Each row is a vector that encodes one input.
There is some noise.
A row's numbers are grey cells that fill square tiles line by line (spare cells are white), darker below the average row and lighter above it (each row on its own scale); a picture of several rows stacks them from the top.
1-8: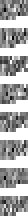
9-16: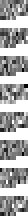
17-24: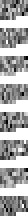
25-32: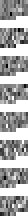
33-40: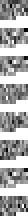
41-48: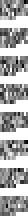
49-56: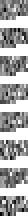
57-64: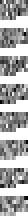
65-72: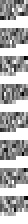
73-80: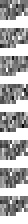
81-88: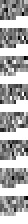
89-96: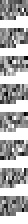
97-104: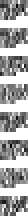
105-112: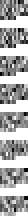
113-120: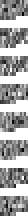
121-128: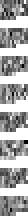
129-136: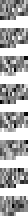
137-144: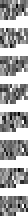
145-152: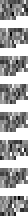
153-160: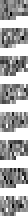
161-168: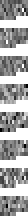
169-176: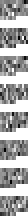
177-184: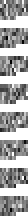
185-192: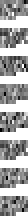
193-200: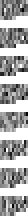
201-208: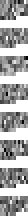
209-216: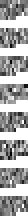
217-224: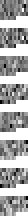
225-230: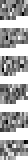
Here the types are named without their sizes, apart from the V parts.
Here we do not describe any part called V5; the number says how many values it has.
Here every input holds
either three true/false values, or two values of V5, or a list of points on a line.
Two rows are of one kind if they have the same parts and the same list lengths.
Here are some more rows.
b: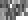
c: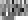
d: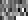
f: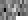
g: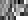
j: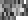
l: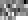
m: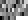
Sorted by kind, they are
b, l
c
d, g, m
f
j

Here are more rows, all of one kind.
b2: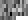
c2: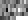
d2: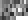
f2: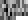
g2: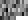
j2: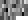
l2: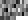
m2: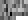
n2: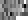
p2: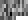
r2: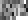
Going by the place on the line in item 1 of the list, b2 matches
c2, m2 and p2.
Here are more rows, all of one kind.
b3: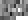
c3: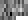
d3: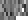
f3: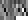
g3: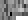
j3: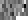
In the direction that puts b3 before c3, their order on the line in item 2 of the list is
b3, f3, c3, d3, j3, g3.
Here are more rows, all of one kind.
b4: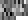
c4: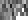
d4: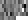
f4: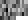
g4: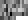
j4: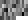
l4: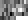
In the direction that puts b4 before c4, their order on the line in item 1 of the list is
j4, f4, g4, l4, b4, d4, c4.
